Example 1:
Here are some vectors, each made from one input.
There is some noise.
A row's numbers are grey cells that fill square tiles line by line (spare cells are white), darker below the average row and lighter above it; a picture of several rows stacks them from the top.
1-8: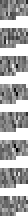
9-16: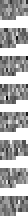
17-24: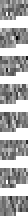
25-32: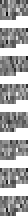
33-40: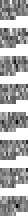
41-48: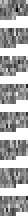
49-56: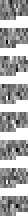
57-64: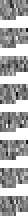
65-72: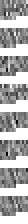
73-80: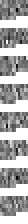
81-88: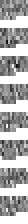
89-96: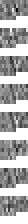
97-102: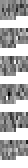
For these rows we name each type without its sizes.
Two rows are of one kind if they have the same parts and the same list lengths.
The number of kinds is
2.
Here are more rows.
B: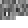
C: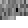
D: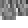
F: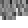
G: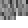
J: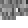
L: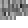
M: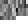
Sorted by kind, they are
B, C, L, M
D, F, G, J

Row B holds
a point on a circle and a point on a line.
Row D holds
a point on a line.
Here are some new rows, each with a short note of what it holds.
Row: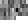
a point on a circle and a point on a line
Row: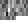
a point on a line
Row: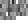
a point on a circle and a point on a line
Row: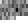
a point on a circle and a point on a line
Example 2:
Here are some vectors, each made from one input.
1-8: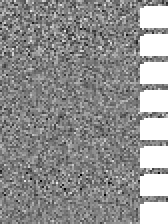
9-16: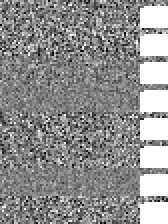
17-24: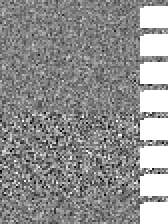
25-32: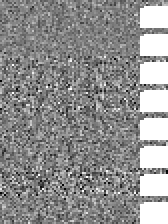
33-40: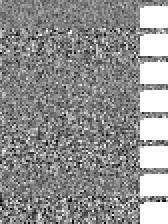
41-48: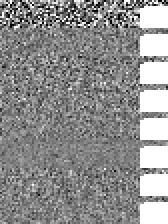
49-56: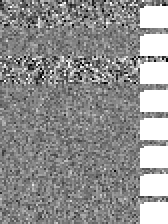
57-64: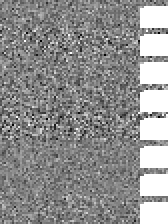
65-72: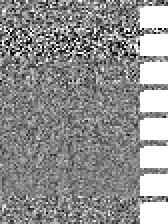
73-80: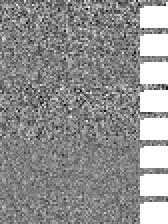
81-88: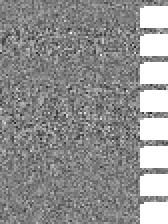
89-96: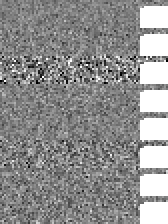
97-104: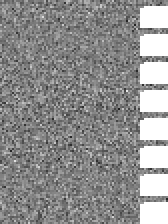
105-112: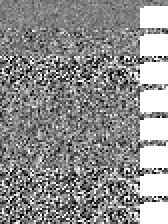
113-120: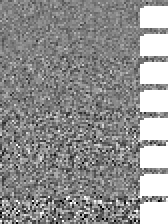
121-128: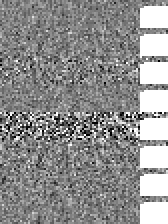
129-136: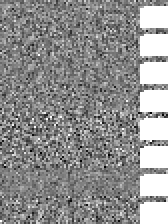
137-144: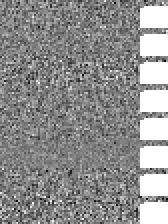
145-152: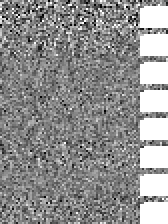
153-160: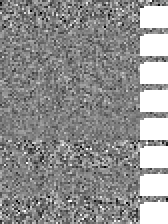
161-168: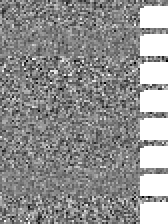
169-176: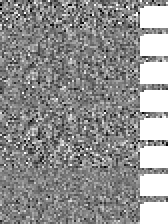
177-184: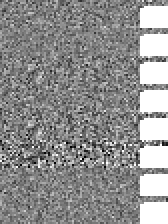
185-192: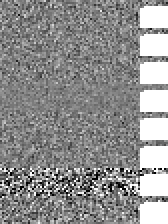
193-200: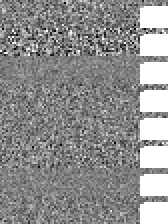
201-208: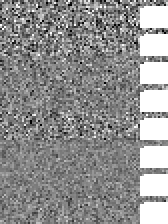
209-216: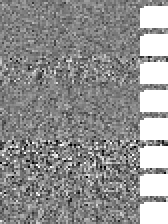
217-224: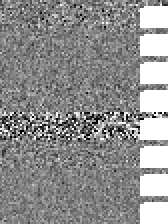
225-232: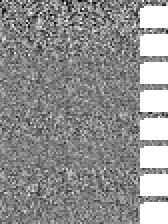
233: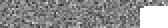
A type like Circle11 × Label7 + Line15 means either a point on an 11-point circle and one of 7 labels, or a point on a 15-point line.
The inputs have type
Bool × Label5 + Unit.
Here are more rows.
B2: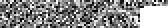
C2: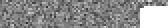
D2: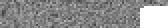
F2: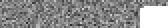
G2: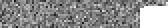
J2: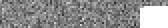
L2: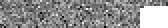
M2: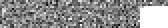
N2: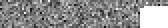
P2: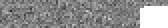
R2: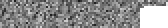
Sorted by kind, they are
B2
C2, D2, F2, G2, J2, L2, M2, N2, P2, R2

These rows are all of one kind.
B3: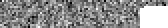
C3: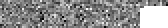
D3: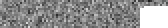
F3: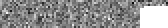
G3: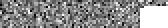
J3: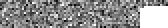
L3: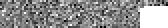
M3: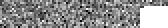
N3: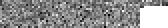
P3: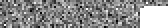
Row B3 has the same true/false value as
D3 and F3.
